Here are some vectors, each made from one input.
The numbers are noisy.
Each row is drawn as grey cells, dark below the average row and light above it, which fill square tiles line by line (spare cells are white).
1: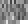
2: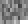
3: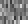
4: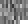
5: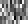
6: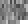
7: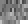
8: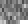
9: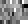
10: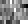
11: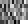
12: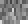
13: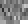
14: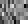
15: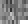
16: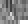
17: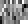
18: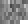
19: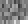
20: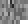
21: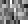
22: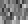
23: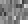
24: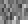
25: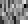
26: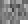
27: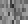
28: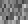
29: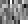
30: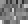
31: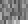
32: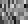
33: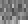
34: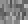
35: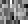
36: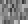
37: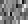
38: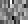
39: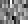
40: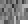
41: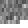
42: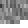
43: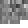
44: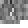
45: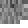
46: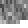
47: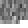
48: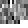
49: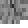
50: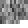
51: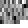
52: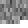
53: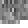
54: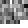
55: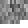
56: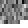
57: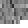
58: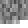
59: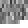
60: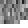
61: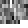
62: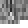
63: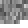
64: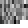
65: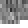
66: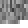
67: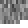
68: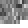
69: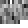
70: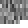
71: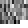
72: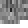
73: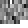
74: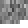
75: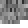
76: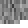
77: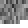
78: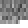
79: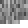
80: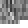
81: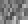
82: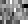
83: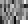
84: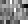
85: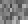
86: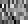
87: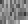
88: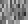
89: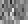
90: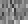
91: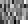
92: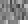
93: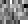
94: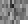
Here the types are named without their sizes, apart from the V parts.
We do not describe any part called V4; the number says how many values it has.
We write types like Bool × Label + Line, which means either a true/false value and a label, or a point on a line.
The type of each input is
(Bool × Bool × Bool + Unit) × V4 + Line.
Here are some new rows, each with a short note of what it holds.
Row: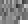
three true/false values and a value of V4
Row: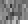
a value of V4
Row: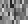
a value of V4
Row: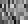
a point on a line
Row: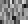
a point on a line
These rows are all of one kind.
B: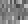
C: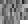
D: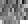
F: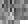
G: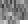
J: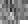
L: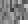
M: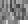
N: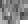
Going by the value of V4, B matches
L and M.
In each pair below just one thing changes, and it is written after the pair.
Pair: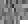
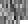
one of the three true/false values
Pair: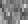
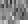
one of the three true/false values
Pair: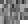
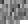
the value of V4
